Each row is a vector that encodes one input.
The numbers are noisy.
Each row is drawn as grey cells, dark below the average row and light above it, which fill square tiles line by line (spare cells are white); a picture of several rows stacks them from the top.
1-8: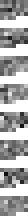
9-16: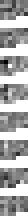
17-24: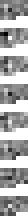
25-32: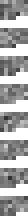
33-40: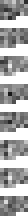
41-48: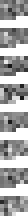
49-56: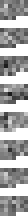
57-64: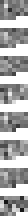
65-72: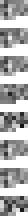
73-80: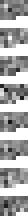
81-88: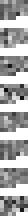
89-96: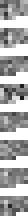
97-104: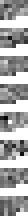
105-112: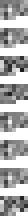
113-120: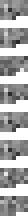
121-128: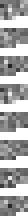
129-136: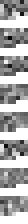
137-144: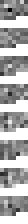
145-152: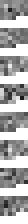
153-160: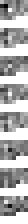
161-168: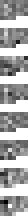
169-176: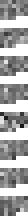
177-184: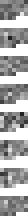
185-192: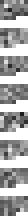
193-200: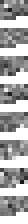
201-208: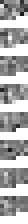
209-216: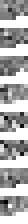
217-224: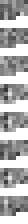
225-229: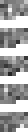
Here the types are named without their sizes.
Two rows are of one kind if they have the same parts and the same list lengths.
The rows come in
5 kinds.
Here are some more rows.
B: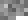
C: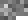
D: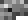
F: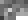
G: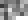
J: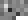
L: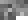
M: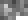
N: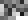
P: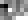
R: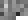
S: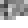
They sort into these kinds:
B, C, D, J, M, R
F, L
G, S
N
P

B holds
a node of a tree and four true/false values.
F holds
a node of a tree.
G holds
four true/false values.
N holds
a point on a circle.
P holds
a fixed value.
